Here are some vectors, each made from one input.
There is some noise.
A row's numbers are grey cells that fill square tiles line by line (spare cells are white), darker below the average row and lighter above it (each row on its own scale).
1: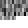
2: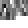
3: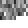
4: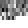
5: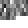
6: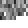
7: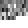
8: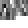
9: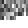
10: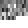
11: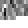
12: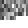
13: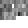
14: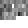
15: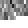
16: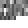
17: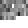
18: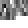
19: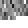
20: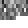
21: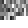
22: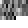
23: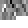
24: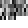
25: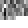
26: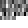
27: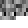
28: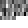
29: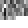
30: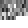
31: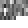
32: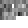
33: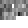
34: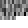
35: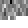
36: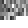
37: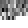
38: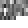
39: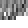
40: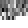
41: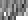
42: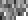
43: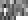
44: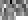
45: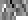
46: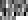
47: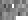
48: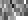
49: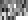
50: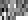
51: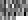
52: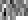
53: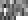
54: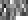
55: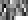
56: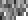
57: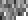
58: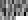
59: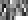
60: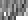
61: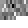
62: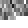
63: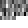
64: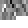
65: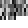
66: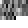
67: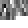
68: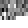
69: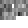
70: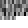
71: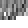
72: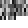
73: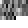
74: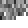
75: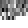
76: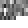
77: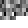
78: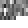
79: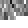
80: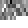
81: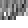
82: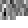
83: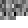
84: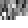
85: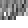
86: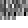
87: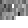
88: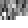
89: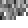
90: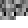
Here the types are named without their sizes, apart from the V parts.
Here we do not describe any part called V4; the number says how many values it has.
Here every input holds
a list of items, each a true/false value and a value of V4.
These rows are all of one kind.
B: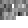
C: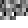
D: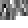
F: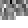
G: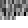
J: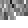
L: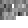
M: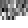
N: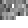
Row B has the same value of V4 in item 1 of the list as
L and N.
